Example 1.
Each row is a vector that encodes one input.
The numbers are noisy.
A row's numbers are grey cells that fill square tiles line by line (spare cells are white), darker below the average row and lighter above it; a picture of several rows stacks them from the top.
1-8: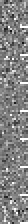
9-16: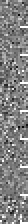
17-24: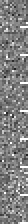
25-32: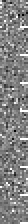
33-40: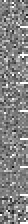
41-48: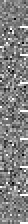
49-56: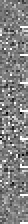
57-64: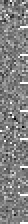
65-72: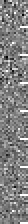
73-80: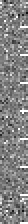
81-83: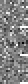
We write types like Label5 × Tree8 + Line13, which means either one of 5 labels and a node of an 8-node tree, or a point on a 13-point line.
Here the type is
Circle6 + Tree10.
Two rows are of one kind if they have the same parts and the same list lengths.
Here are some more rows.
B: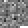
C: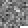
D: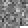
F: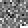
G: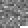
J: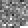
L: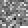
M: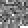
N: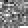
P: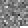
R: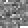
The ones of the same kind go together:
B, C, D, G, J, L, M, P, R
F, N

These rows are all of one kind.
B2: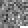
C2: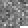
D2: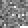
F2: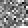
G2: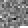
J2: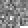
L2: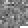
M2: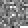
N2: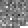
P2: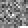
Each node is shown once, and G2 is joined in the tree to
F2.
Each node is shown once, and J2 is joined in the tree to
L2 and N2.
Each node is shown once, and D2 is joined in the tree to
L2, M2 and P2.
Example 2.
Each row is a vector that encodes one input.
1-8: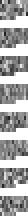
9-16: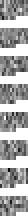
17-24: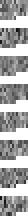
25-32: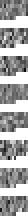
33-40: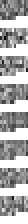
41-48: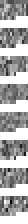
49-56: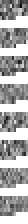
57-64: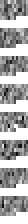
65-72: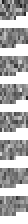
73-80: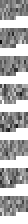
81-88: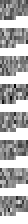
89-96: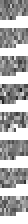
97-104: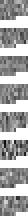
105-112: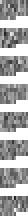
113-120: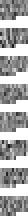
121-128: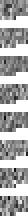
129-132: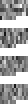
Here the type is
List2(Circle9).
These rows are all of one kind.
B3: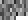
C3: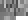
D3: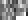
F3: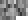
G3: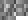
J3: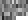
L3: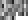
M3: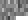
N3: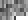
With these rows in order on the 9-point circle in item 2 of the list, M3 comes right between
J3 and L3.
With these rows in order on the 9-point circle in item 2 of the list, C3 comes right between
B3 and N3.
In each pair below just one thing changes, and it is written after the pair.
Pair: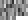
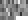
the place on the 9-point circle in item 2 of the list
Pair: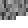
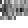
the place on the 9-point circle in item 2 of the list
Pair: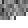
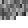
the place on the 9-point circle in item 2 of the list
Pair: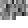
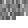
the place on the 9-point circle in item 2 of the list
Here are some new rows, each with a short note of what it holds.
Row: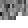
the empty list
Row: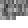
a list of one item
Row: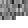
a list of two items
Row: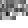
the empty list
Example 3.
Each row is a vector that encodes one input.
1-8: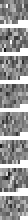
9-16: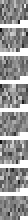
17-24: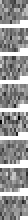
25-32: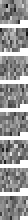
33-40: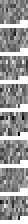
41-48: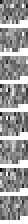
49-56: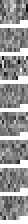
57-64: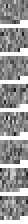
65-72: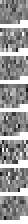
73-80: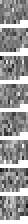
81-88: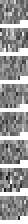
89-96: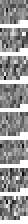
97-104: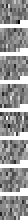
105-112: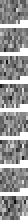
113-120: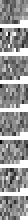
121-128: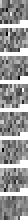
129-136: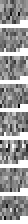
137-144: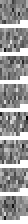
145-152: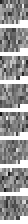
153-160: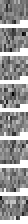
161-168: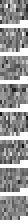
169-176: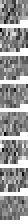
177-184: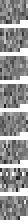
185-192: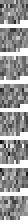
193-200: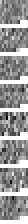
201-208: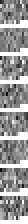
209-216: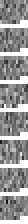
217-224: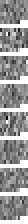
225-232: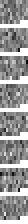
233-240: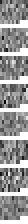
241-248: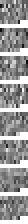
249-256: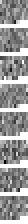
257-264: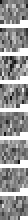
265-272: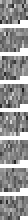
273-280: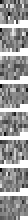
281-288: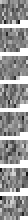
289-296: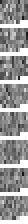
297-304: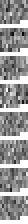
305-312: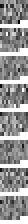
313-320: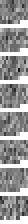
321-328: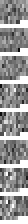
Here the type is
List2(Line5 × Line8).
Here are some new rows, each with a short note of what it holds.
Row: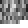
a list of one item
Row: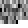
the empty list
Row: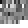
a list of one item
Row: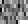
the empty list
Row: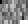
a list of one item
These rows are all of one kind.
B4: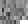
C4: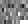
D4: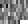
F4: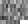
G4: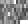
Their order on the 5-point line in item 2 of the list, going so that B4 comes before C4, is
B4, F4, D4, G4, C4.
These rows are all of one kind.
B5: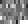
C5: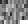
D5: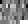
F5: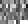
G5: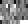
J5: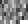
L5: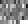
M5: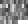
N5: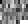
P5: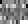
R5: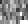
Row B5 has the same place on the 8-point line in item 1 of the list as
D5, G5, N5 and P5.
